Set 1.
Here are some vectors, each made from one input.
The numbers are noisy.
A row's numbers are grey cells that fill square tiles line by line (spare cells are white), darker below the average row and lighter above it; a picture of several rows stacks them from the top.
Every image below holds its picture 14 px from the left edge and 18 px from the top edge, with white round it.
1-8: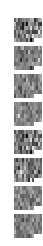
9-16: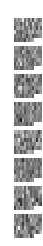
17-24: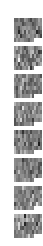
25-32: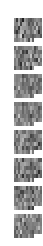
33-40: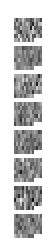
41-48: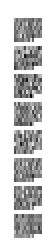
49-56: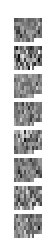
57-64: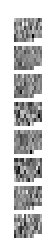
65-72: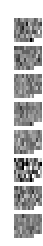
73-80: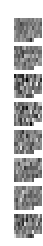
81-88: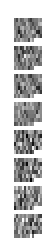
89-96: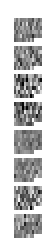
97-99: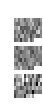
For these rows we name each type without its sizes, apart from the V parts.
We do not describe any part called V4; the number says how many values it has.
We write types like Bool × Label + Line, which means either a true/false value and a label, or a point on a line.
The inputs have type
(Circle + Line) × V4.
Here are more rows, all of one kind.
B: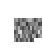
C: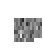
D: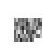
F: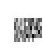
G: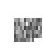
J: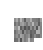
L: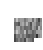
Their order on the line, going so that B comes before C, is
L, G, B, C, D, J, F.
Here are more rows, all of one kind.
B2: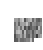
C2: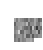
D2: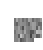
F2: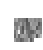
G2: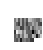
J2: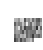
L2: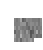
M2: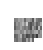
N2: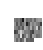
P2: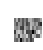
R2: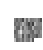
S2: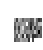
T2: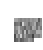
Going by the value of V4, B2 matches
G2, J2, P2 and S2.
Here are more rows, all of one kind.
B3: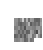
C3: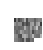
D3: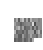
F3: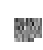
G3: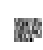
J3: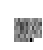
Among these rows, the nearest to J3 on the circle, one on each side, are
D3 and F3.
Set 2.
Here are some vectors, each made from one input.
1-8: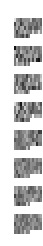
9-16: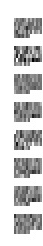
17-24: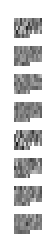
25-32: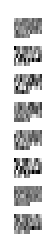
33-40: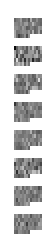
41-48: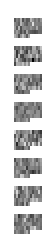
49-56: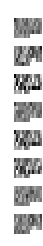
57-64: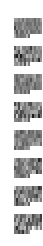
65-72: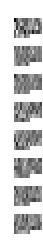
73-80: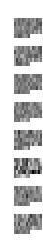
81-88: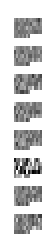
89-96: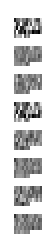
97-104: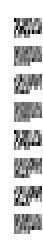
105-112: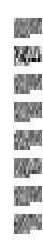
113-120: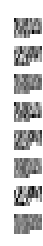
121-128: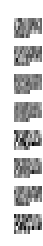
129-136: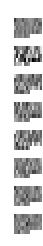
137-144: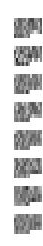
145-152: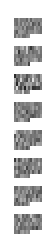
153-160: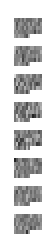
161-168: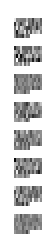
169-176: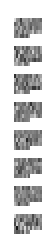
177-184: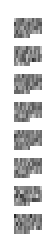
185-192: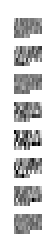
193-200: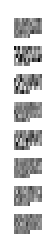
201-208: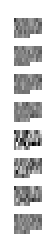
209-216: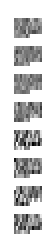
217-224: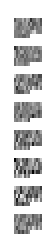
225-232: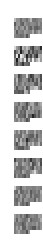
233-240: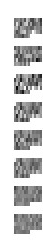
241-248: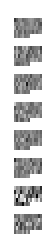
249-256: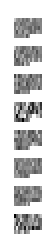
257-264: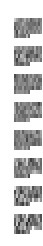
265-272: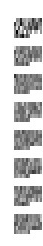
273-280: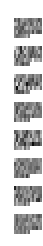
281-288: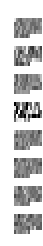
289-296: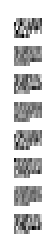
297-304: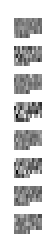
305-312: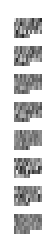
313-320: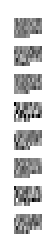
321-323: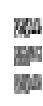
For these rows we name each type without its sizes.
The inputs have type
(Bool × Bool × Bool × Bool × Bool + Label) × Label.
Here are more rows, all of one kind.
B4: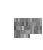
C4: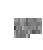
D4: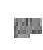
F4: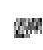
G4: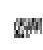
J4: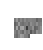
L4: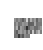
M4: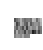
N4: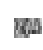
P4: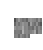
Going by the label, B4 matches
D4 and G4.
